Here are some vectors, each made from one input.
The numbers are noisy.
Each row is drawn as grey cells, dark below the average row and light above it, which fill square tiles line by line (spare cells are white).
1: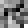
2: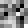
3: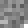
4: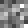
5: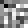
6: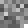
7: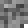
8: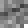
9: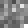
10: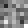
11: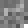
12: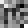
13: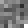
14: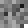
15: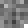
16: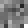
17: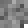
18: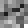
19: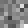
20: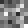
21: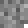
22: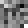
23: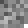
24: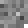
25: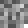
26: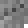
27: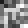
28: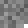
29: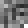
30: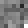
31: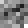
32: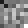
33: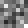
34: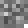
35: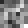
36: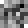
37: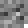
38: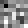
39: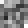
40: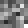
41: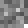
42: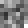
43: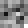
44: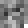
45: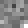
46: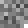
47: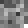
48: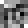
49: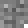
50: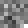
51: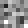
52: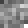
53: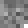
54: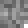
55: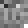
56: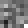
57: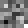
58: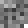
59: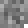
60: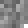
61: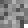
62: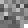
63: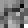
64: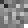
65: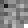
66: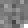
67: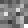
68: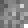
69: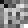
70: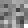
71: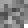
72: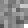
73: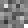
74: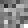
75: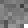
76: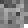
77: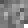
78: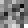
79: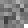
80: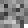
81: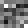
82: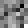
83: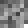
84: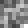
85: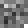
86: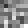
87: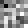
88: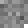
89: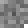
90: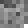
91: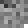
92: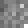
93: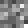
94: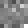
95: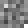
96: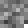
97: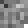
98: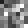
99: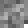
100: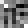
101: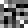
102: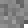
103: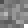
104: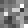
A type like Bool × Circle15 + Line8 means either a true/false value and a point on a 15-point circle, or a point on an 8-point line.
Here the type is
Label8 × (Label9 + Line5).
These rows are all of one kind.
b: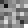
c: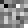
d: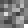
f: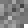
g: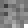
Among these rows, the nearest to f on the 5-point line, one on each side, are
b and d.
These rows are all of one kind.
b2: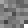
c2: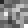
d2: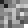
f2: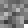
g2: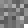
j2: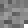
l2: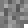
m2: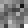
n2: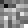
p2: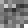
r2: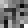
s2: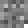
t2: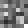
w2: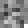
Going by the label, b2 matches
f2, j2 and n2.
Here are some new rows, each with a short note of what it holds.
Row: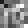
one of 8 labels and a point on a 5-point line
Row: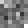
one of 8 labels and one of 9 labels
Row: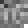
one of 8 labels and a point on a 5-point line
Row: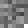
one of 8 labels and a point on a 5-point line
